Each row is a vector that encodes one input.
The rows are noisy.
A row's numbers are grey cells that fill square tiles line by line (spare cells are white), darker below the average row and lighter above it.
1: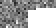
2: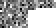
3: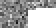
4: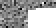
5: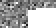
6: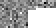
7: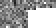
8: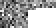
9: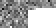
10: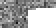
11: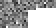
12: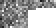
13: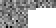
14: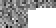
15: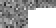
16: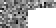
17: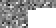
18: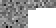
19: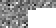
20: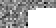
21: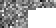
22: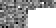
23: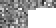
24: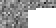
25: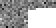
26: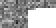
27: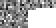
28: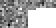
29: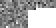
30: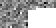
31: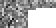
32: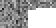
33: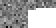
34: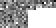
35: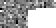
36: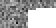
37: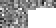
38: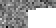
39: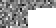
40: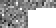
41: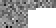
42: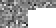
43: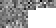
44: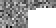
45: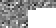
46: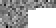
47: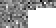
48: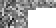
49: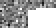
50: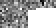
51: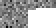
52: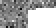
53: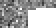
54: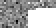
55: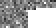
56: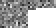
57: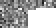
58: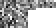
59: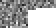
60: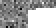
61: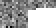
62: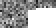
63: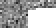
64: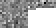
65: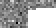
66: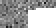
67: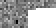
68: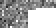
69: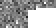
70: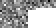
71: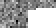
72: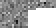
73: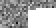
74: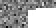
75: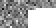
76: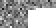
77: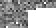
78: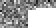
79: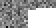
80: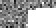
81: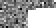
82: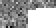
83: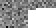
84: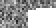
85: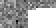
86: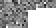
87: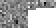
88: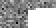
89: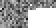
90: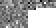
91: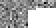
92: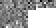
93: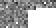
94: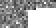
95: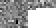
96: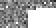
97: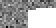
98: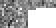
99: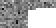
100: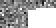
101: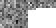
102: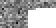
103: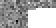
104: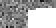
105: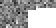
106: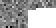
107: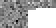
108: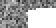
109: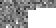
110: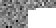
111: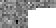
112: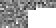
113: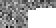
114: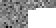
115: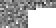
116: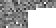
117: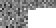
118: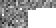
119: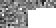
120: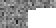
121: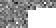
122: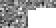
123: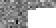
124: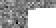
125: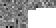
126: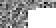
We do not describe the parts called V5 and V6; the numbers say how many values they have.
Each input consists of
a value of V6, together with either one of 4 labels and a true/false value, or a value of V5.
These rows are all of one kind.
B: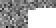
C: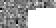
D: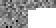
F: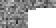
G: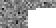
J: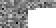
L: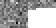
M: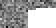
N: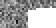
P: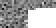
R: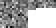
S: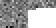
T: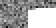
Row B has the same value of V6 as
G, J and P.
